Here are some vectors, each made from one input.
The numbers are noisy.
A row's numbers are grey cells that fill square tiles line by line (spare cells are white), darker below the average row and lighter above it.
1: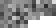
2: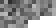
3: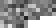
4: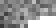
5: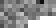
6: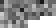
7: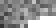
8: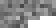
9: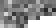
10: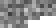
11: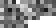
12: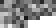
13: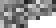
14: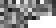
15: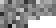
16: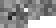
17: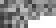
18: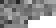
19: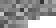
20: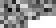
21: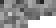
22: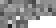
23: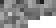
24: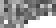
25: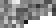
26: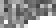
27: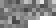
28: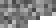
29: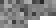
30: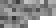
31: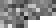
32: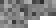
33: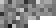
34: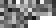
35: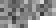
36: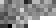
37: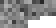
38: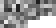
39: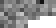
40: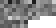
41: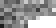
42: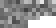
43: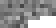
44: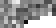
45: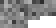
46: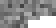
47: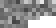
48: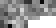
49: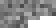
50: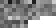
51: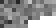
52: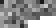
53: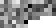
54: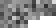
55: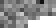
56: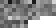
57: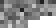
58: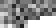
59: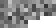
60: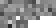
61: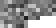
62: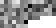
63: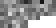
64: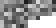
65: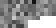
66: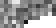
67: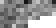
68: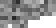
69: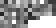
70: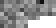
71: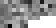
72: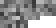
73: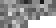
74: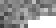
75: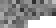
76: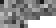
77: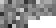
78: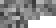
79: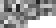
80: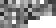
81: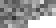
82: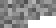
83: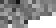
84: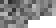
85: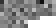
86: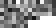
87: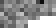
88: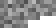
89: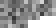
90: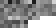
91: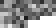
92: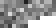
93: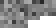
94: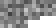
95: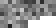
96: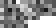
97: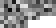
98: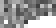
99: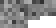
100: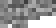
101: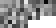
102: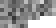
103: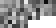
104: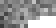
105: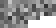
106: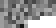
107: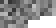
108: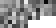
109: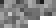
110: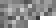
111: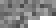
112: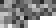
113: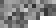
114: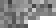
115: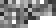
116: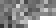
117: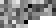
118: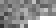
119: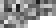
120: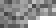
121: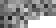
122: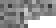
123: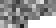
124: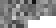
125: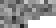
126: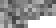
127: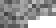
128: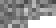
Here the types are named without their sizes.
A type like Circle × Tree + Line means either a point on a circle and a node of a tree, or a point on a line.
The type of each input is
(Bool × Bool × Bool + Unit) × Tree + Circle + Unit.
